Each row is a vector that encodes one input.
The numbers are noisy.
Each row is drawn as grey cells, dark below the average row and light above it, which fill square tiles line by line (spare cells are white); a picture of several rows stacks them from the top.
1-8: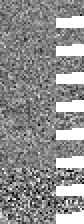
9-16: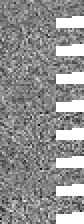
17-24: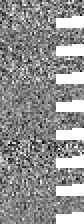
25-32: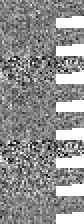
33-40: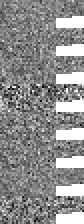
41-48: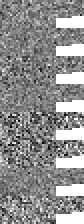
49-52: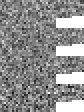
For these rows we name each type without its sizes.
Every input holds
a list of points on a line.
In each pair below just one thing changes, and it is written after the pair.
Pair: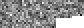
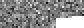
the place on the line in item 1 of the list
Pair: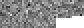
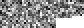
the place on the line in item 1 of the list
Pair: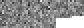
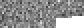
the place on the line in item 1 of the list
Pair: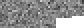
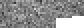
the place on the line in item 1 of the list
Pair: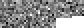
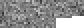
the place on the line in item 2 of the list
